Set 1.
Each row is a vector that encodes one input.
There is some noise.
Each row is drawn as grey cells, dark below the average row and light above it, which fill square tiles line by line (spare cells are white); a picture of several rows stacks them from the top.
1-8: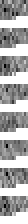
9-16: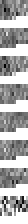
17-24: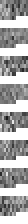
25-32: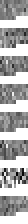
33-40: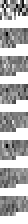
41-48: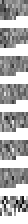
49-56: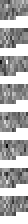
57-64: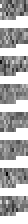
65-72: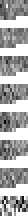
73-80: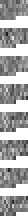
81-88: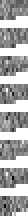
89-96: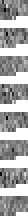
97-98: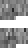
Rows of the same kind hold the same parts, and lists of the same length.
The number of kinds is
2.
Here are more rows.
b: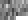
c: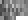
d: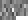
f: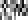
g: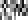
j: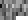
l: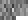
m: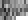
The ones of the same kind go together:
b, c, d, j, l, m
f, g

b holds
a point on each of two 9-point lines and three true/false values.
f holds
a fixed value.
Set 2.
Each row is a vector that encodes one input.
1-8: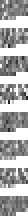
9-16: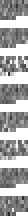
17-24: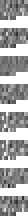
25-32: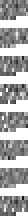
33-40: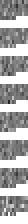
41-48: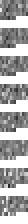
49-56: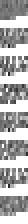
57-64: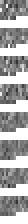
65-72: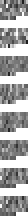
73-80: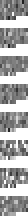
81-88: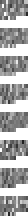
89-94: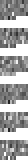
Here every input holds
a node of a 10-node tree and a true/false value.
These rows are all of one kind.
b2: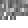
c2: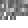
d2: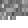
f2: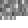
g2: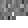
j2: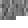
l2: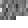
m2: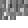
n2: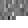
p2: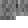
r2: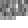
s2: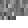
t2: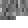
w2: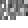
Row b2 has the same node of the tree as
c2, d2 and w2.
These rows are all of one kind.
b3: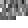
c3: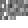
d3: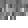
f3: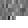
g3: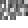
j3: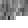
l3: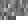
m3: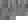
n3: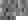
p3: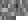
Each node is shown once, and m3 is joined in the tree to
d3, f3 and j3.
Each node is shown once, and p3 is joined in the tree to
f3 and l3.
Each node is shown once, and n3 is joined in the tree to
b3 and j3.
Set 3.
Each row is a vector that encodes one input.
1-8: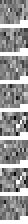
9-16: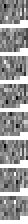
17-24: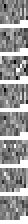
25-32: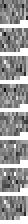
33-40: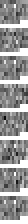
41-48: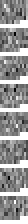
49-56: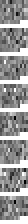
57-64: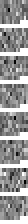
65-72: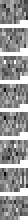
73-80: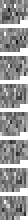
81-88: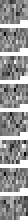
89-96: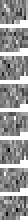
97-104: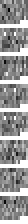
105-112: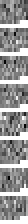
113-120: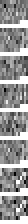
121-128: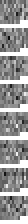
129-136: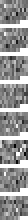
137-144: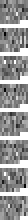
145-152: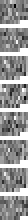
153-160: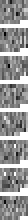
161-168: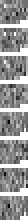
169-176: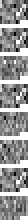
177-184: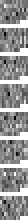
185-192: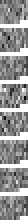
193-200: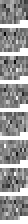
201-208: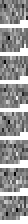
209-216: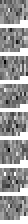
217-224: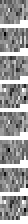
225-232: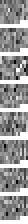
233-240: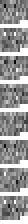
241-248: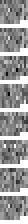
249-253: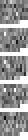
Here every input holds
a true/false value, together with either a fixed value, or a node of a 20-node tree.
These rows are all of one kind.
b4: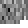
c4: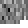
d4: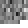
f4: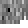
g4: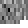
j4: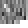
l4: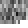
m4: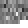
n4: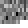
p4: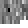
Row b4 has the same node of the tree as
c4 and g4.
